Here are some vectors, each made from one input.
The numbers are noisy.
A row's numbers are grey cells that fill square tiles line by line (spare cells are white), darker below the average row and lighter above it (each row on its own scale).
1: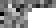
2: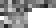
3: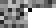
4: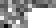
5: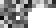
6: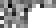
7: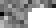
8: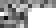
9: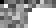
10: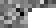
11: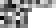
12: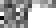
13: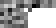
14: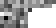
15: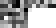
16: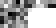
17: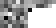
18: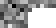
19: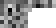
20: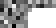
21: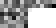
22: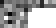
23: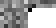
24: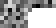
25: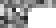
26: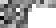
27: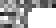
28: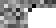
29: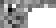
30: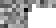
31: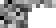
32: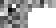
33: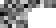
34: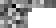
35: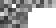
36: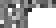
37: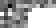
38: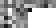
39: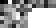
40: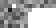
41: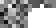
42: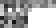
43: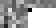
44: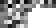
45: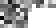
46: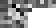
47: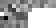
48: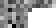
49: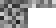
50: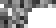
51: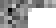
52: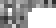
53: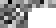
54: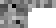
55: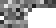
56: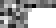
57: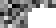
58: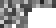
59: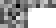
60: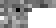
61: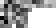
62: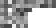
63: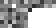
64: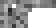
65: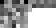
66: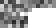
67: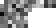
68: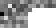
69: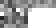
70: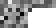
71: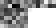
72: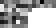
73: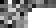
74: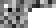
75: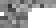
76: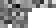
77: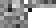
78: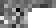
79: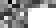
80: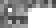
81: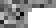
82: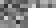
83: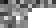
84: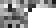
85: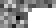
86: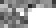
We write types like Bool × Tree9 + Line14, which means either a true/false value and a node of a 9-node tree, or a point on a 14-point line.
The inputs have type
Label6 × Label6 × Label6.
